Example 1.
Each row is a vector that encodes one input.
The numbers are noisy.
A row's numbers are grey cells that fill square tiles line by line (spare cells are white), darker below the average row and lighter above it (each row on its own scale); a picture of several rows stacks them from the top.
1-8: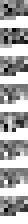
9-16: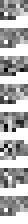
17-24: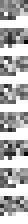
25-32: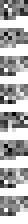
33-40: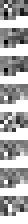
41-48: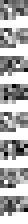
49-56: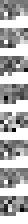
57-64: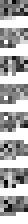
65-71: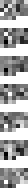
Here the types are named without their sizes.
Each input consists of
a point on a line, together with either a fixed value, or three true/false values.
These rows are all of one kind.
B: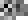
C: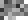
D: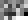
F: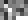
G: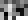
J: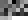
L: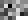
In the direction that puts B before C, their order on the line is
L, F, G, D, B, C, J.
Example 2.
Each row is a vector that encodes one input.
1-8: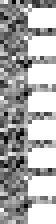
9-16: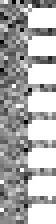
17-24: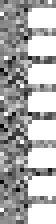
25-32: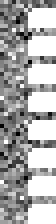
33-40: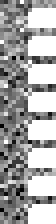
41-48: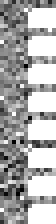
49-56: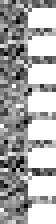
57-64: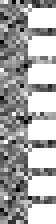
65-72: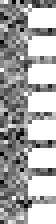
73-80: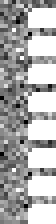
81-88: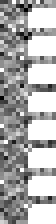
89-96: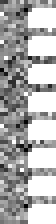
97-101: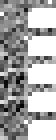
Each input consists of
either a fixed value, or one of 7 labels and a true/false value.
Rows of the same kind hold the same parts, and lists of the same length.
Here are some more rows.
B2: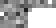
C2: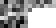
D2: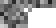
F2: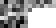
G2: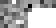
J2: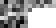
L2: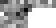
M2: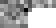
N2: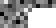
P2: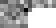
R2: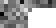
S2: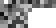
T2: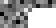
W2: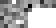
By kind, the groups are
B2, D2, G2, L2, M2, N2, P2, R2, S2, T2, W2
C2, F2, J2

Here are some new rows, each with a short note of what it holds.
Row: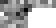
one of 7 labels and a true/false value
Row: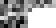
a fixed value
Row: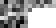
a fixed value
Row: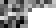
a fixed value
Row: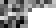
a fixed value
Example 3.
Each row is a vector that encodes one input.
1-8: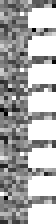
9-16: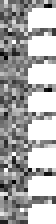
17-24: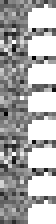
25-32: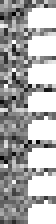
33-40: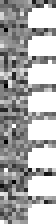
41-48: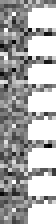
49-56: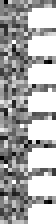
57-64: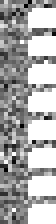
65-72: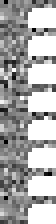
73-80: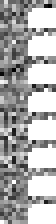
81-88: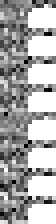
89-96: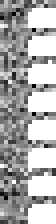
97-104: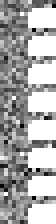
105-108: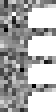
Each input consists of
either a node of a 7-node tree, or four true/false values.
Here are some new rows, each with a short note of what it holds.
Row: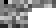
four true/false values
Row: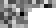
a node of a 7-node tree
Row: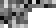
a node of a 7-node tree
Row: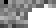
four true/false values
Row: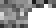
four true/false values
